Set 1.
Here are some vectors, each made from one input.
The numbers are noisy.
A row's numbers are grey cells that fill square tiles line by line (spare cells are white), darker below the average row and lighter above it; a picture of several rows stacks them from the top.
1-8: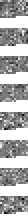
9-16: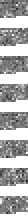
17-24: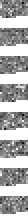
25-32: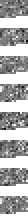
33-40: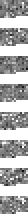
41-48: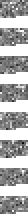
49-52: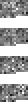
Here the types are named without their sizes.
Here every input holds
a point on each of two lines, together with either a fixed value, or three true/false values.
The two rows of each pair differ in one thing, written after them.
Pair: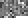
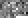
the place on one of the two lines
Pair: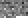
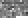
one of the three true/false values
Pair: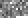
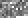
one of the three true/false values
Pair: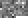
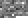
one of the three true/false values
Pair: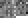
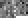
one of the three true/false values
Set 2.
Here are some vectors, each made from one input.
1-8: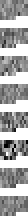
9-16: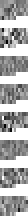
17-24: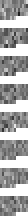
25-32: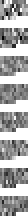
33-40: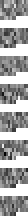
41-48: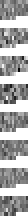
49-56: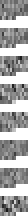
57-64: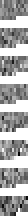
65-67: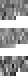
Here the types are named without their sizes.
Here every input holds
either a label, or a node of a tree.
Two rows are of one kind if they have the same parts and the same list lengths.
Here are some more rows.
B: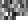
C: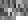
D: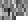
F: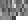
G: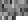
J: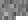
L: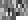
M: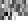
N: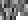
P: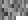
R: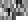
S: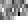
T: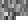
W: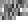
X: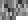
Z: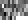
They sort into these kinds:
B, C, G, J, S, T
D, F, L, M, N, P, R, W, X, Z

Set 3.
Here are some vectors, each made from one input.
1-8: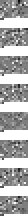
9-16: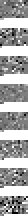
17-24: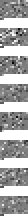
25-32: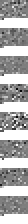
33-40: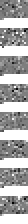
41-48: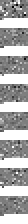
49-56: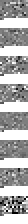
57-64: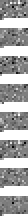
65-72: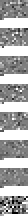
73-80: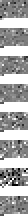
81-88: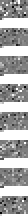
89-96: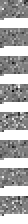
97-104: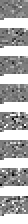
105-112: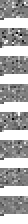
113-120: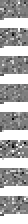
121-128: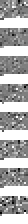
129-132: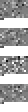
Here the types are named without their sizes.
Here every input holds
either a fixed value, or a node of a tree and a true/false value.
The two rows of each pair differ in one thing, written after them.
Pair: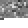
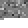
the true/false value
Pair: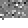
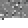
the true/false value
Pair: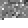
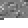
the true/false value
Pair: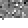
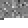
the true/false value
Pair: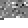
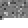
the node of the tree
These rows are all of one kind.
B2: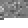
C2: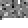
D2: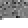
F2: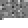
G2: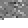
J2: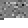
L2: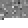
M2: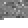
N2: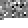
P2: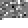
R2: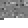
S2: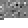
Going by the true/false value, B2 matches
C2 and J2.
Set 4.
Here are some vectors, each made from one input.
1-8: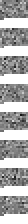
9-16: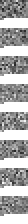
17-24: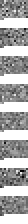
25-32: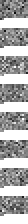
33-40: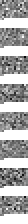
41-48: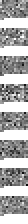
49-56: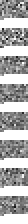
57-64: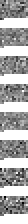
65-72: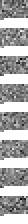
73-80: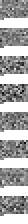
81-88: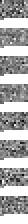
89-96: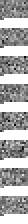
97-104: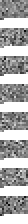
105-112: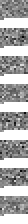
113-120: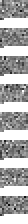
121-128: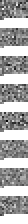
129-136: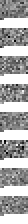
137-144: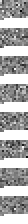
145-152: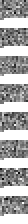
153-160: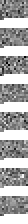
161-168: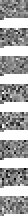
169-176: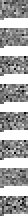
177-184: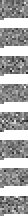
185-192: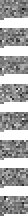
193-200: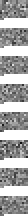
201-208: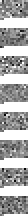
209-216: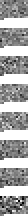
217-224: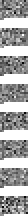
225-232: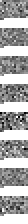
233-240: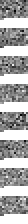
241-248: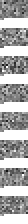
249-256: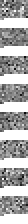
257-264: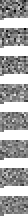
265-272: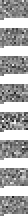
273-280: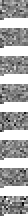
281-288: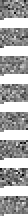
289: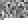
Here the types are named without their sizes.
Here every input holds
a point on a circle, together with either a fixed value, or four true/false values.
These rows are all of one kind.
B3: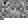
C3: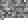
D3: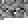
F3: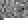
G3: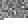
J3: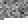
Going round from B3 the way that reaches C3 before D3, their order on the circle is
B3, C3, G3, D3, J3, F3.
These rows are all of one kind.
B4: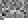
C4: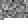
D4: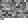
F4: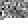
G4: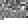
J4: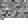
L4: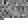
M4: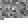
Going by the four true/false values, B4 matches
D4 and M4.
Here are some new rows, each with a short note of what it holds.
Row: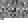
a point on a circle and four true/false values
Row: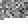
a point on a circle and four true/false values
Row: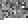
a point on a circle and four true/false values
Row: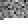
a point on a circle
